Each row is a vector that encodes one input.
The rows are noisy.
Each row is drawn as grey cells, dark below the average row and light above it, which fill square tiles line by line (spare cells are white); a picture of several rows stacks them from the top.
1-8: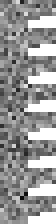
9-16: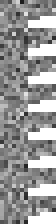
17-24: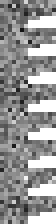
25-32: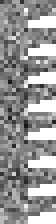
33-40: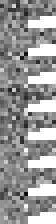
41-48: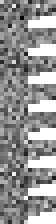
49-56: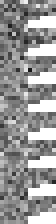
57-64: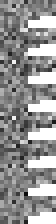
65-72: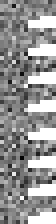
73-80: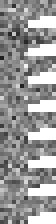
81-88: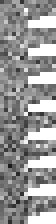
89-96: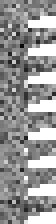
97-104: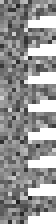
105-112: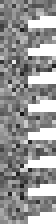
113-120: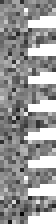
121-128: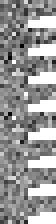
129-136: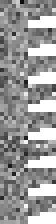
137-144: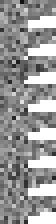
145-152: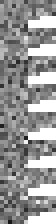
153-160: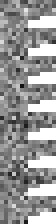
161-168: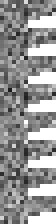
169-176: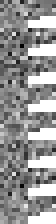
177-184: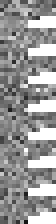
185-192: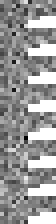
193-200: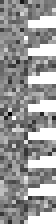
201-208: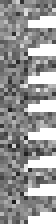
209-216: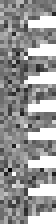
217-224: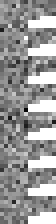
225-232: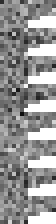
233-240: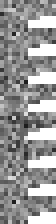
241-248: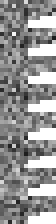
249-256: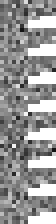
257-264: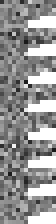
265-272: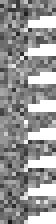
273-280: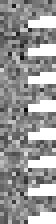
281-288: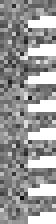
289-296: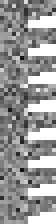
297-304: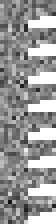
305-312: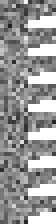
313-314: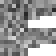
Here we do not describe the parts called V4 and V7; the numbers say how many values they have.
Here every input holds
either a true/false value and a value of V7, or a list of up to two items, each a point on a 5-point line and a value of V4.
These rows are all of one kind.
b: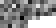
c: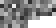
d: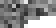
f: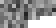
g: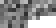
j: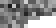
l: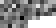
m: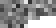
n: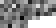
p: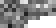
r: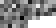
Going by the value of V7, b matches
c, l, n and r.
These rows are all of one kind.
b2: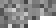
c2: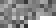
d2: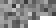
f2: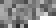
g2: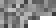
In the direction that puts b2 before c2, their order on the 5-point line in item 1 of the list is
b2, g2, d2, f2, c2.
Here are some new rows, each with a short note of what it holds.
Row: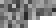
a true/false value and a value of V7
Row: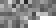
a list of two items
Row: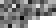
a true/false value and a value of V7
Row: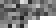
a true/false value and a value of V7
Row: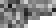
a true/false value and a value of V7
